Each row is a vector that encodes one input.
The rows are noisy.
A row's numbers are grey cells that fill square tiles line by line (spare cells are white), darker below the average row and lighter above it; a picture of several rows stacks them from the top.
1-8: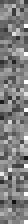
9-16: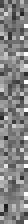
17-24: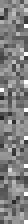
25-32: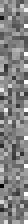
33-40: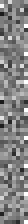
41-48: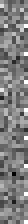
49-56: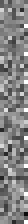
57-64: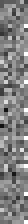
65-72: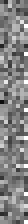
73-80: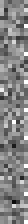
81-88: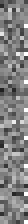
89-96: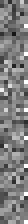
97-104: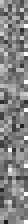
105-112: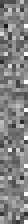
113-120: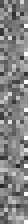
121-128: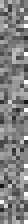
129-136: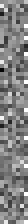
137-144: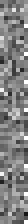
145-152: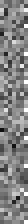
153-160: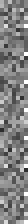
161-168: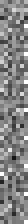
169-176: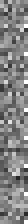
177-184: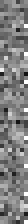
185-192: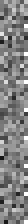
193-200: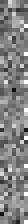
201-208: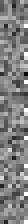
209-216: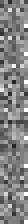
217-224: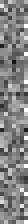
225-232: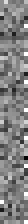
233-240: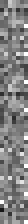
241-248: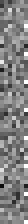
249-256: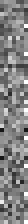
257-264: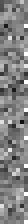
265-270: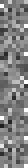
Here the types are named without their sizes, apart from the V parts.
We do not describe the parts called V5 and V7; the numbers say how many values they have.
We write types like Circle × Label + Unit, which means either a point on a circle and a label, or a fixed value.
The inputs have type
Bool × V5 + Line + Tree + V7.
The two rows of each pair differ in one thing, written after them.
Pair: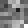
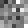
the true/false value
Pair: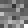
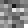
the true/false value
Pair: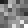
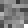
the value of V5
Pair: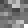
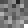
the value of V5
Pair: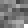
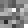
the true/false value
